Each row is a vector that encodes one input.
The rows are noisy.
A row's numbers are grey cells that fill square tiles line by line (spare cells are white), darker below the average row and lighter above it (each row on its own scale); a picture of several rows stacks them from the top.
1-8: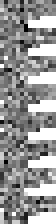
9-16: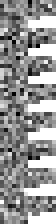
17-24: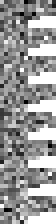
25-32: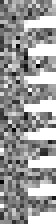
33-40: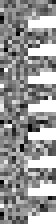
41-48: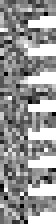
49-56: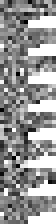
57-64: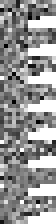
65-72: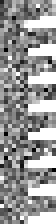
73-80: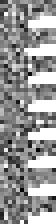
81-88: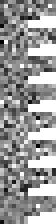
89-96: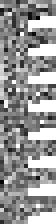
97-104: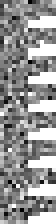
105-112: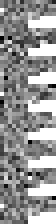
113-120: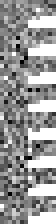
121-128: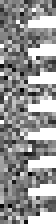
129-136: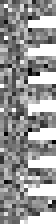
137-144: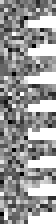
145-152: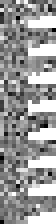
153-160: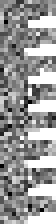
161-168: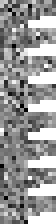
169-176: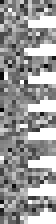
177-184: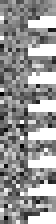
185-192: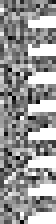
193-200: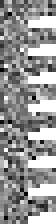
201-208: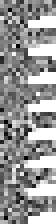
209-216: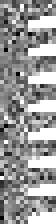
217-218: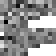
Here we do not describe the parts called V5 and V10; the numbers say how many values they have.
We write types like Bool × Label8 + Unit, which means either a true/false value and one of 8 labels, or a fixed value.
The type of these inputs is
Bool × V5 + Tree9 × V10.
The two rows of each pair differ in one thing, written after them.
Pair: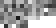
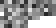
the node of the tree
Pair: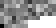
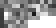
the node of the tree
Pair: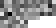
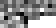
the node of the tree
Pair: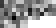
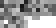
the value of V10
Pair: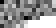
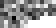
the node of the tree
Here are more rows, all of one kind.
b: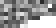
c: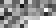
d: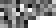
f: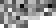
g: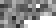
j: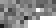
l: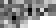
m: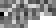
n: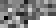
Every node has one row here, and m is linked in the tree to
f.
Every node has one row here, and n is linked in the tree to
d.
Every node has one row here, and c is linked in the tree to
d, f and l.
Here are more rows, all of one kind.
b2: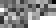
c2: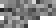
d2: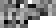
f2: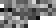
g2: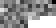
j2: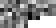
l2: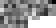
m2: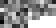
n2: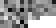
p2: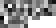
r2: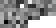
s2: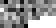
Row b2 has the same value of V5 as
g2 and m2.
